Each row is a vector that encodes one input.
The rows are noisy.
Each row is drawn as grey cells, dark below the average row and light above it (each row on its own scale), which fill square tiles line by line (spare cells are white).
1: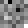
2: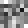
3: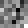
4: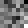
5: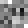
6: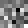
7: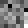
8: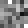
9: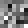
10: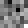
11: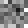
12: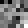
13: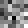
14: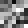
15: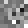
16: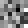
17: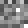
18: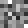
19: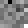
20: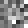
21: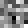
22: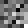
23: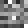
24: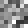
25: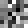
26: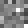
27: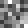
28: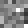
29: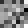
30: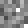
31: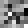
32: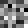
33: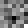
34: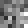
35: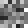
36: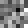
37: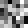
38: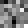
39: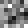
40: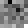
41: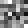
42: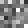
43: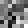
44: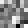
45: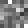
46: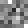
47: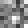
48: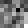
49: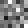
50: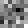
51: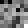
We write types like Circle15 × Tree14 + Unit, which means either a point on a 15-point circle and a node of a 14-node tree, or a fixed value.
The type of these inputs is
Bool × Bool × Bool × Circle6.
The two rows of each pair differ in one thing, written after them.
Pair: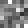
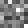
one of the three true/false values
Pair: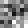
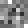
the place on the 6-point circle
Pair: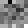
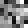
the place on the 6-point circle
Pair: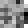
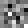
the place on the 6-point circle
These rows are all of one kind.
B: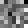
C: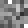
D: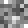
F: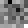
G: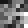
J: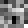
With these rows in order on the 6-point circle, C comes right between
B and D.
